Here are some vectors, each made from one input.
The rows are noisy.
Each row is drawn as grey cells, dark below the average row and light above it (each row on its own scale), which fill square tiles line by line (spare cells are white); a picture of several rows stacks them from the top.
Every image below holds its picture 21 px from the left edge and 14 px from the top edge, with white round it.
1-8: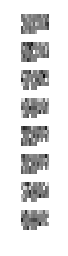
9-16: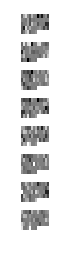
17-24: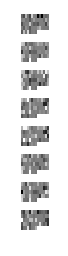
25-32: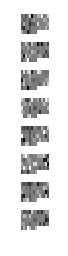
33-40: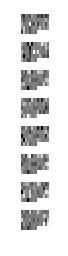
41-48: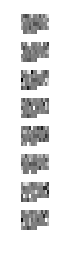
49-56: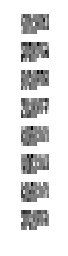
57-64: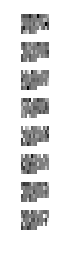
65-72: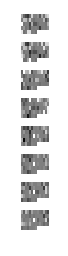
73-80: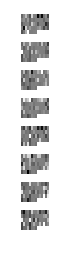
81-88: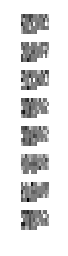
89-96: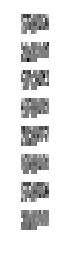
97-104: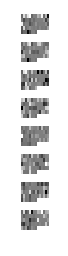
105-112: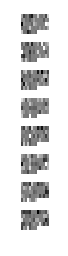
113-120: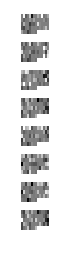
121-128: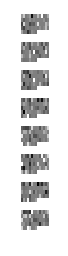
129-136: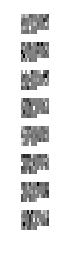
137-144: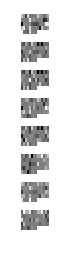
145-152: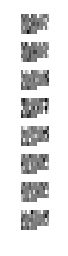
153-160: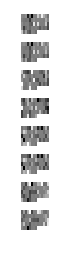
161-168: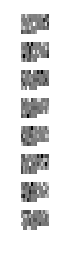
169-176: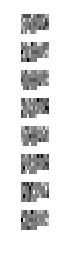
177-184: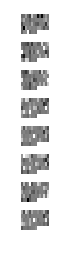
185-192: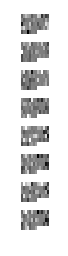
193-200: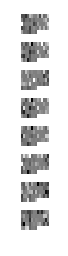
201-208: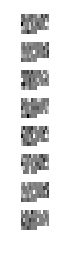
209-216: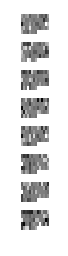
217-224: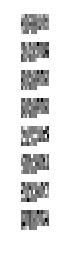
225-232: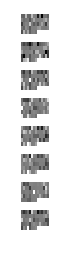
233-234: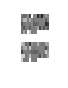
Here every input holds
a point on a 15-point line and a node of a 13-node tree.
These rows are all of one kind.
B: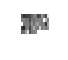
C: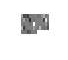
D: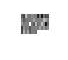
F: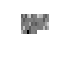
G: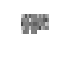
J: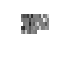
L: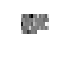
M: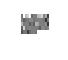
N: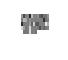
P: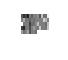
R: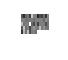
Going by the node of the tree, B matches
C, L and P.
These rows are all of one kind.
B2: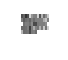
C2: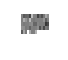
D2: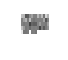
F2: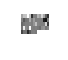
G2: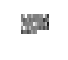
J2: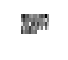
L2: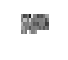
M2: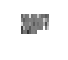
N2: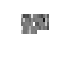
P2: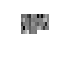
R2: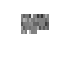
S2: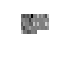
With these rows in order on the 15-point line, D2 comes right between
B2 and F2.
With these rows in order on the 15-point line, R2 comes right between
C2 and P2.
